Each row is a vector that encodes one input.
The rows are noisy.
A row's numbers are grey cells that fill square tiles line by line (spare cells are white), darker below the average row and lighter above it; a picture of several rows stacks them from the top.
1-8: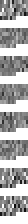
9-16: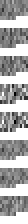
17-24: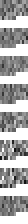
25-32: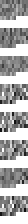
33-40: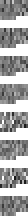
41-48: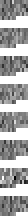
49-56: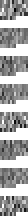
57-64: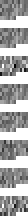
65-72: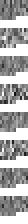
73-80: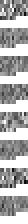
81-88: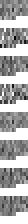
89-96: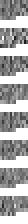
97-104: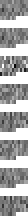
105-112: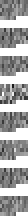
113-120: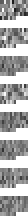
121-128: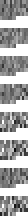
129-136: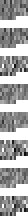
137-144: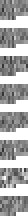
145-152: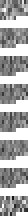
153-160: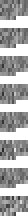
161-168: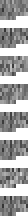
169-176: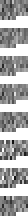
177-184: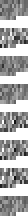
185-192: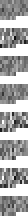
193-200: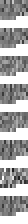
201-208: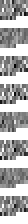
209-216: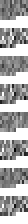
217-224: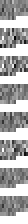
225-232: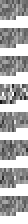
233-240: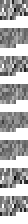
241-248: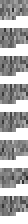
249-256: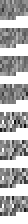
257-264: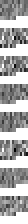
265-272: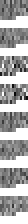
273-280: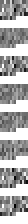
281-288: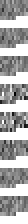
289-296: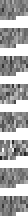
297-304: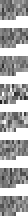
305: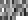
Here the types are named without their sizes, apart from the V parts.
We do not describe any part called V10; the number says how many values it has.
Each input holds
either two values of V10, or a list of points on a line.
